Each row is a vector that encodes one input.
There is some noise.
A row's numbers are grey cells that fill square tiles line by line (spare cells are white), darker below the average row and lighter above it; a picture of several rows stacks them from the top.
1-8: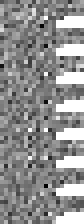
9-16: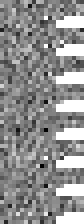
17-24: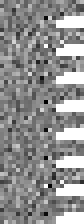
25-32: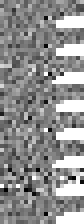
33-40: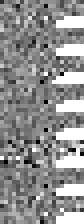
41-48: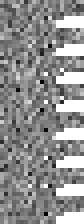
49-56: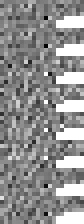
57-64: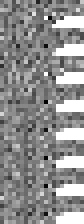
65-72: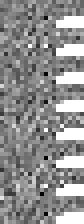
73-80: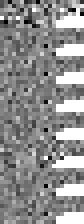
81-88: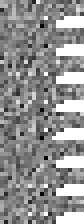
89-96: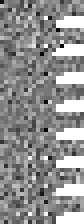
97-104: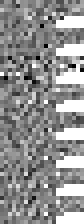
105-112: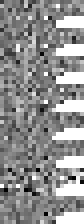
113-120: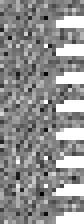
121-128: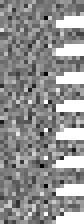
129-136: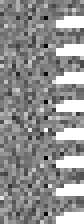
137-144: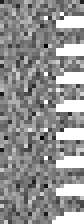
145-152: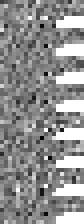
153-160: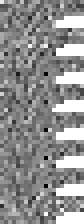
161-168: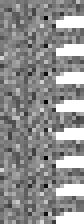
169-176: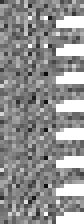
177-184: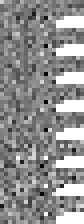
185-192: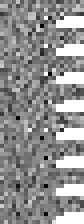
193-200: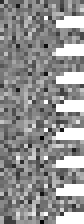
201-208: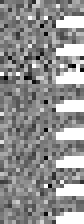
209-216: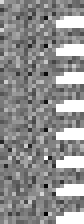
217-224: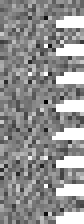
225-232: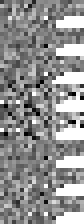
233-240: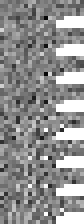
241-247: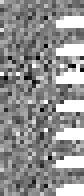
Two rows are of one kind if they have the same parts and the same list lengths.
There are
3 kinds of row.
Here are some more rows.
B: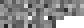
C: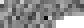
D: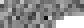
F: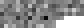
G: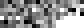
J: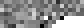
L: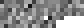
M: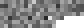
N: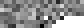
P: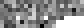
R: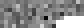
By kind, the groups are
B, J, L, N, P
C, D, F, M, R
G

